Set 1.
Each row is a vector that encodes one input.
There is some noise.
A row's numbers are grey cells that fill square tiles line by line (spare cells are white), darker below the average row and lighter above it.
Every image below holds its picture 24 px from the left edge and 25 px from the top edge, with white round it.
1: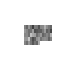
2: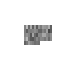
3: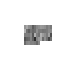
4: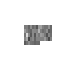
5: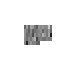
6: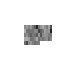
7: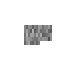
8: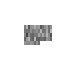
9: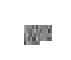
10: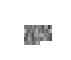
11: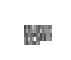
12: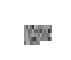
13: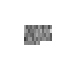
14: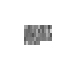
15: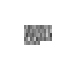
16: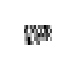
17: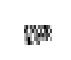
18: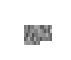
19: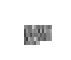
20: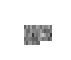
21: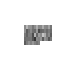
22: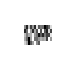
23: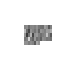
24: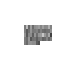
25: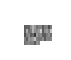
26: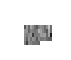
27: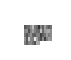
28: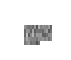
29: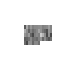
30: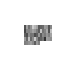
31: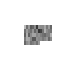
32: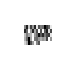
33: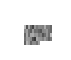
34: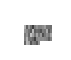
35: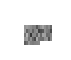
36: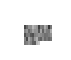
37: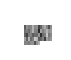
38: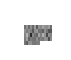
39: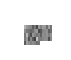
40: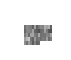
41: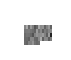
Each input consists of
either a fixed value, or a point on each of two 5-point lines and three true/false values.
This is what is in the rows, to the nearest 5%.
About 10% of them hold a fixed value. The rest hold a point on each of two 5-point lines and three true/false values.
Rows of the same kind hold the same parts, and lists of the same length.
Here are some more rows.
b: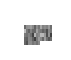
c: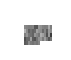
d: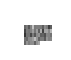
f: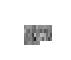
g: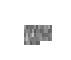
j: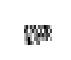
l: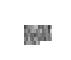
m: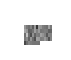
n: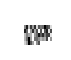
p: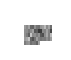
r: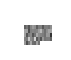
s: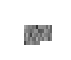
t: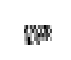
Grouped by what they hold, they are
b, c, d, f, g, l, m, p, r, s
j, n, t

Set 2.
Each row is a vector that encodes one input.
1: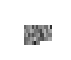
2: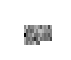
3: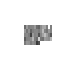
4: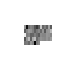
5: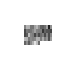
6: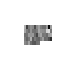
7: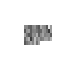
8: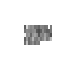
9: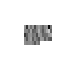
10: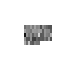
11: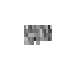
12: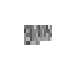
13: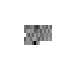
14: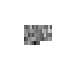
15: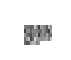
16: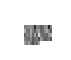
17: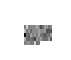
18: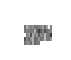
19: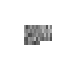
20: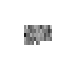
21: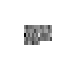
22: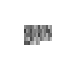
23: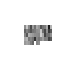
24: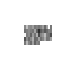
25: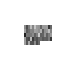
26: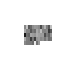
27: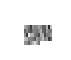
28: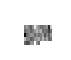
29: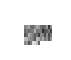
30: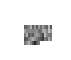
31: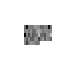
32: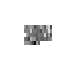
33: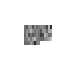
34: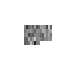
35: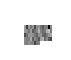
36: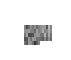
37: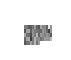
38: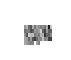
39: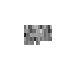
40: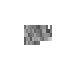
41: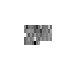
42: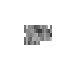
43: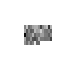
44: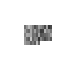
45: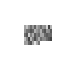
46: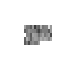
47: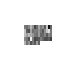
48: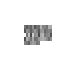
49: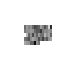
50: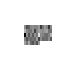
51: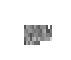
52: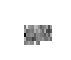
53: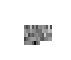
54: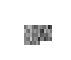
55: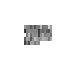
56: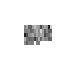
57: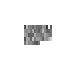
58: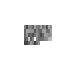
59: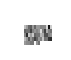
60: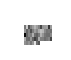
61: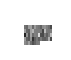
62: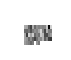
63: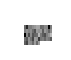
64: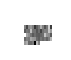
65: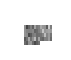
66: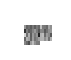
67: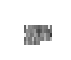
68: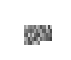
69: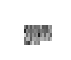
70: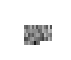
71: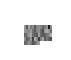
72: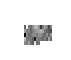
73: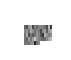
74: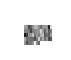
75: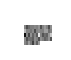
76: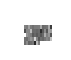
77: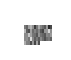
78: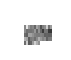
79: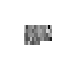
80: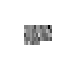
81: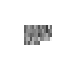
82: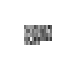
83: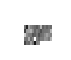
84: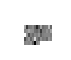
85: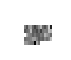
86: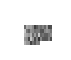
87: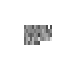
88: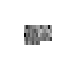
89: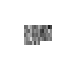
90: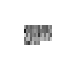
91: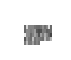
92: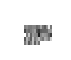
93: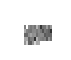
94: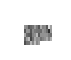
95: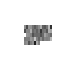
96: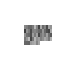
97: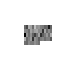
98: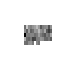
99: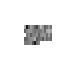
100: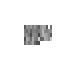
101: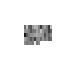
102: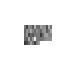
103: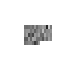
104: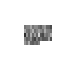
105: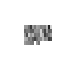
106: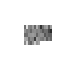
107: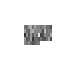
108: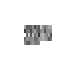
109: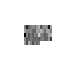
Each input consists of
a point on a 10-point circle and four true/false values.
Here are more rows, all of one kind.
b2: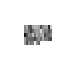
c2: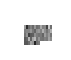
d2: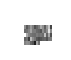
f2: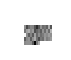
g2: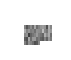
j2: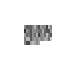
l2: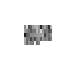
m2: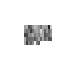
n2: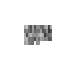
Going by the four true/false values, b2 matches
l2 and m2.
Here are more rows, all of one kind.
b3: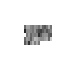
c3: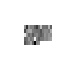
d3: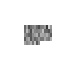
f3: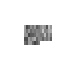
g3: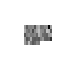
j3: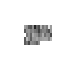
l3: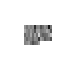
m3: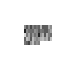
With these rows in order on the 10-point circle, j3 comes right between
c3 and l3.
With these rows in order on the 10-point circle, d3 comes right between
g3 and l3.
